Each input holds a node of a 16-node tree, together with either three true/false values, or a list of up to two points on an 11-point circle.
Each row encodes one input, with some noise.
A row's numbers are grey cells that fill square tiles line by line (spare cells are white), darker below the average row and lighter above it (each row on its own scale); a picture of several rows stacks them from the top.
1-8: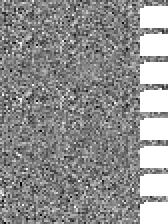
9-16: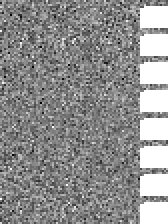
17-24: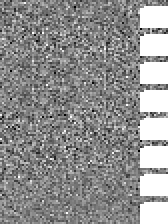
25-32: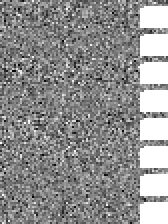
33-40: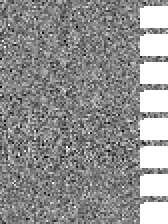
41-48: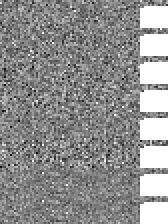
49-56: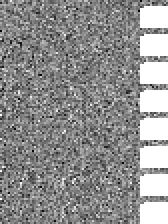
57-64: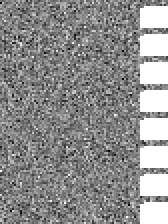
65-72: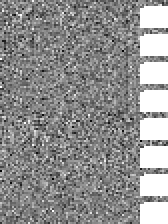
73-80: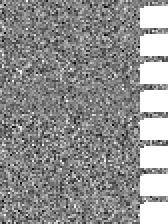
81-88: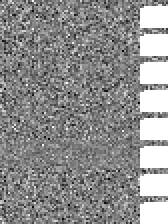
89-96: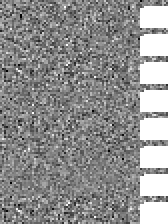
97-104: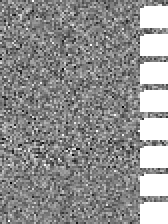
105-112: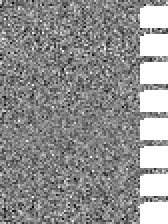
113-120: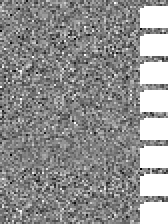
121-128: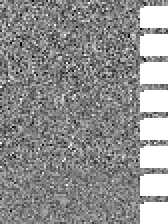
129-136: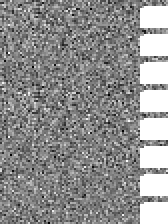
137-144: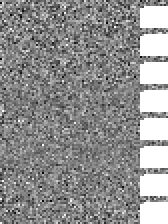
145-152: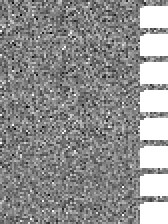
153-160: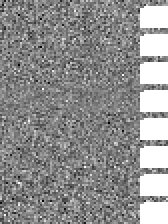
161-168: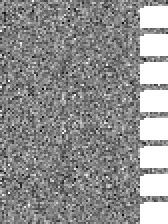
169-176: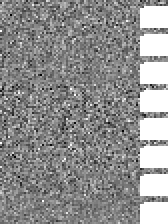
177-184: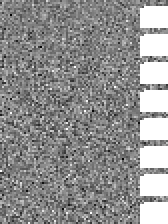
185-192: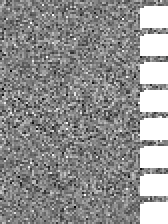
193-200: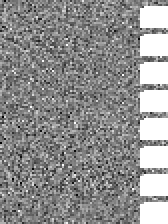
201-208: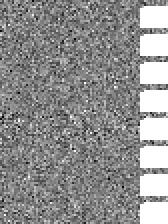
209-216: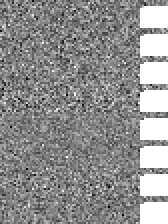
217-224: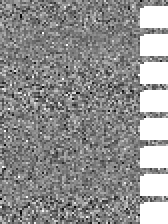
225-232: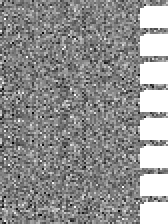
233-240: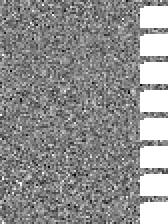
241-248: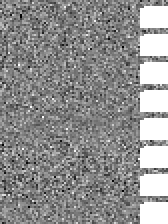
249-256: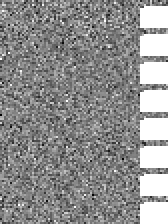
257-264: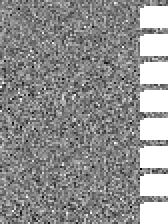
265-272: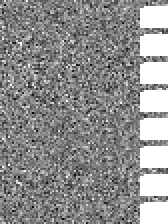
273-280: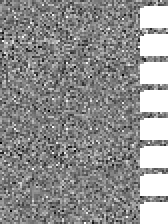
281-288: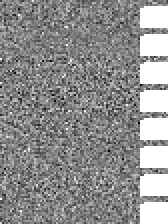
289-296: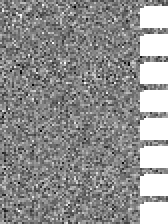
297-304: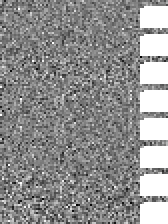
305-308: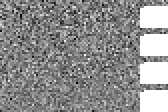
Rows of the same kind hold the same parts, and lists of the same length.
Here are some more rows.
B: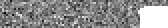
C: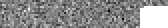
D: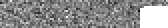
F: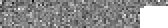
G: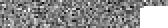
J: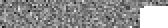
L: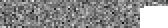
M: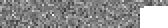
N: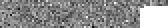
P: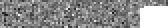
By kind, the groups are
B, L, M
C, D, G
F, J
N, P

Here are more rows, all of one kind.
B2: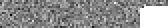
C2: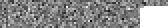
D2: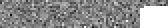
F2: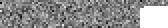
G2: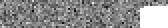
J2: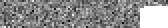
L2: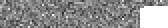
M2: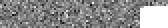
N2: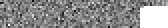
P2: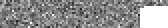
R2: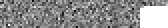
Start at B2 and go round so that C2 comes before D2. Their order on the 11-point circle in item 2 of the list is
B2, F2, R2, L2, J2, M2, C2, D2, G2, P2, N2.
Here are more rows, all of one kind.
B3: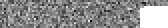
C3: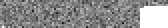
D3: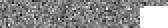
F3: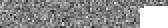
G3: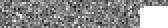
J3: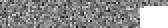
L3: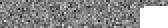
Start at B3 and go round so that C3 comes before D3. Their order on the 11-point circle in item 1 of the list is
B3, L3, G3, C3, D3, J3, F3.
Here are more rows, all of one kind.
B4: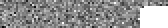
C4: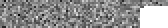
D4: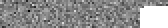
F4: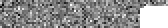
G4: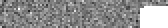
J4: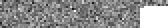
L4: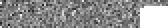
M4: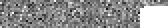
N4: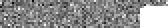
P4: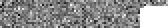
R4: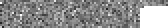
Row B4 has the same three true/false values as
M4 and R4.
